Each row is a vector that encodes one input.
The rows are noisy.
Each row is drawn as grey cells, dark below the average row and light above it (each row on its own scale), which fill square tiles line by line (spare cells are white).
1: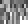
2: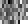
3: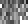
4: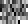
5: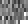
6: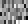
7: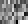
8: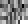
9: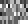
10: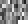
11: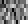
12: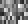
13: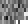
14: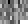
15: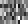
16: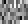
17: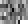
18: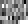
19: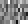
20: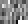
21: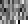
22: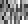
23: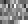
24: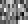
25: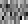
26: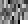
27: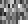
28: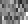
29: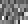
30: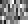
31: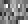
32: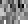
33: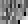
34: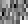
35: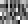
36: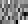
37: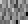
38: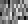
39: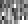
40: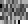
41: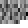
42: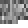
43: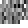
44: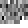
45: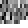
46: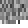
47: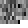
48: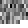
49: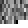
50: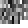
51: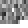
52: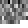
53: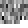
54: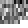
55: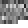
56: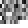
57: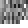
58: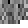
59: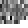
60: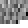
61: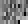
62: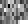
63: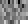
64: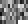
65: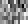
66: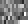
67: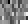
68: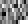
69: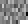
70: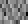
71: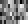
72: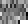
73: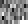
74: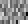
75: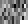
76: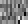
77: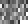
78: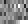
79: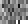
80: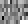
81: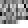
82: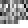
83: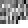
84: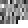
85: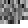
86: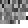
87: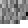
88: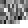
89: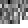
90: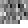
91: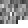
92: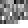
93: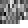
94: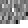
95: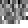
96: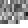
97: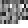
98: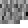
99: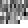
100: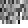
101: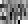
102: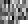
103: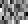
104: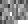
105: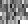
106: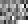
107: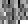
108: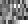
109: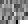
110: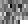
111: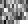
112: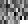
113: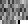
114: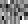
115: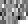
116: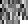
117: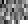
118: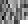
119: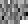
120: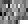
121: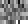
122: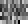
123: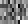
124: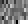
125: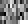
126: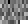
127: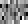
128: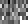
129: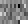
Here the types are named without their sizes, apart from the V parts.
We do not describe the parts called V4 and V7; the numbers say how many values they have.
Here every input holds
four true/false values and a value of V7, together with either a point on a line, or a value of V4.
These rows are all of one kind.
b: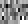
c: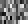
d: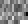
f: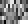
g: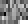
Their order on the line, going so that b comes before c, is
f, g, b, d, c.
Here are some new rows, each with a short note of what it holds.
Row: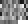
a point on a line, four true/false values and a value of V7
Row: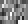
a point on a line, four true/false values and a value of V7
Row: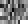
four true/false values, a value of V4 and a value of V7
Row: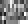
a point on a line, four true/false values and a value of V7
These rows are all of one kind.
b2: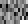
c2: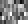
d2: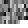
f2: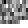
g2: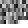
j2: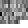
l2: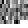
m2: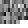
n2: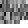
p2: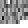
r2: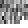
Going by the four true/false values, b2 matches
d2, g2, m2 and n2.
